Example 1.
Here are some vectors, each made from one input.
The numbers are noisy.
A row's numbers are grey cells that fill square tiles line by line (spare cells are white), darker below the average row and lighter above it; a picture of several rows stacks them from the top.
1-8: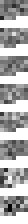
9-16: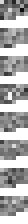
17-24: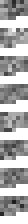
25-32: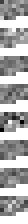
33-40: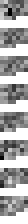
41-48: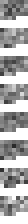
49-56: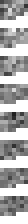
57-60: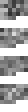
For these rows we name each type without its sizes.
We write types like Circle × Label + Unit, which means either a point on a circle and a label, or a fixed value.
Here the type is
Line + Tree.
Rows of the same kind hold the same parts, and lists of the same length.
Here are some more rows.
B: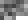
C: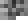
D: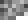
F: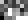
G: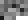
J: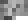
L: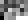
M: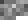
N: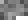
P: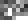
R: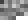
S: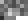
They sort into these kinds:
B, C, F, G, L, N, S
D, J, M, P, R

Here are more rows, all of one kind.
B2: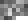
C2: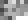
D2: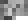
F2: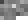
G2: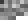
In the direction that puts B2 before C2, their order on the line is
G2, F2, B2, D2, C2.
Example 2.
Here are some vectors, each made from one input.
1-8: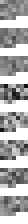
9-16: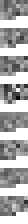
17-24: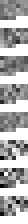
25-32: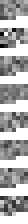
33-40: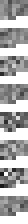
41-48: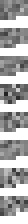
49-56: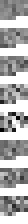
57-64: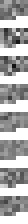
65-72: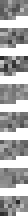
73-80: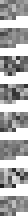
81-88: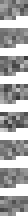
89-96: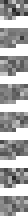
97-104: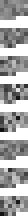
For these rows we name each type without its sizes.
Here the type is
List(Line × Line).
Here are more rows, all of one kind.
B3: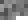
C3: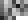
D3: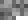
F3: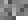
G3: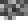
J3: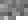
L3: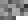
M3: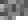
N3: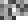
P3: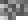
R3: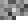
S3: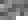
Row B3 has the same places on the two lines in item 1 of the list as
G3, M3 and S3.
